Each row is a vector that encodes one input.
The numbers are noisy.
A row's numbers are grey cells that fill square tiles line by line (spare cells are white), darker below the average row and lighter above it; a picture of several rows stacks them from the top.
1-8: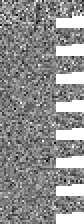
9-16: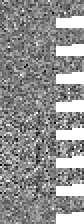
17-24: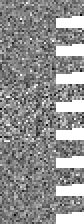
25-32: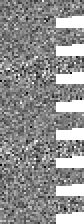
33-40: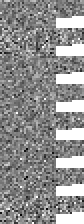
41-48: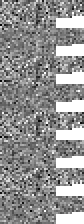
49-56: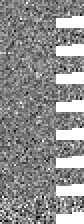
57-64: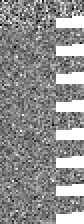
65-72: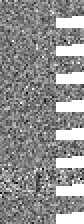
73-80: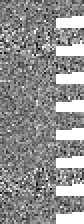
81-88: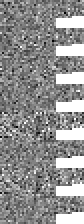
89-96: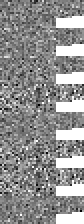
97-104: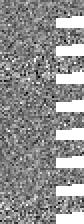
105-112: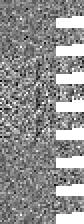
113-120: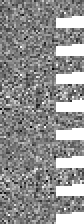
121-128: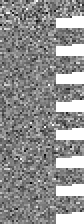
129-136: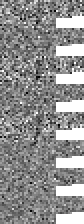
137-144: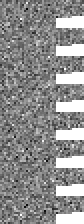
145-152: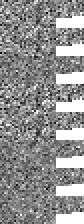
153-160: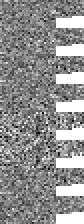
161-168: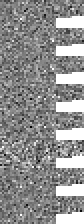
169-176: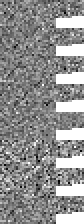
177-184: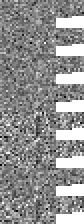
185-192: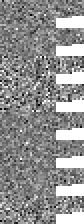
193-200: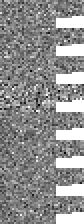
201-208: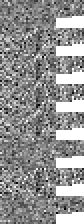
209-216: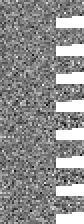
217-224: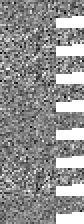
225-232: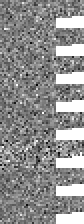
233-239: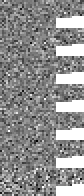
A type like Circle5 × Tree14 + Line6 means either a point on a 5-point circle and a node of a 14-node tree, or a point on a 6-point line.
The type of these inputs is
(Bool × Bool × Bool + Line6) × Line4 + Tree11.
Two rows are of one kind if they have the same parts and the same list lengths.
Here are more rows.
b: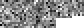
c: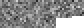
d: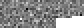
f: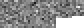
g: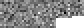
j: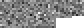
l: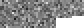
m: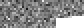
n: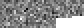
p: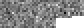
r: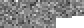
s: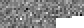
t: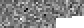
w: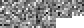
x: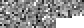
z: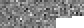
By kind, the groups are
b, w, x
c, f, j, l, m, r
d, g, n, p, s, t, z

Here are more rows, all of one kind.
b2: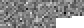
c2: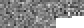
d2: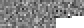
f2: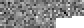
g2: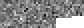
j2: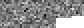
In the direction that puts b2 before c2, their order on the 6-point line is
b2, d2, g2, j2, c2, f2.
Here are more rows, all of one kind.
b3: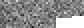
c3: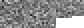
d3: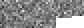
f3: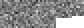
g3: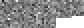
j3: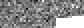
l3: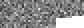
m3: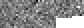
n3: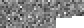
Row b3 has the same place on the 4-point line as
d3, m3 and n3.
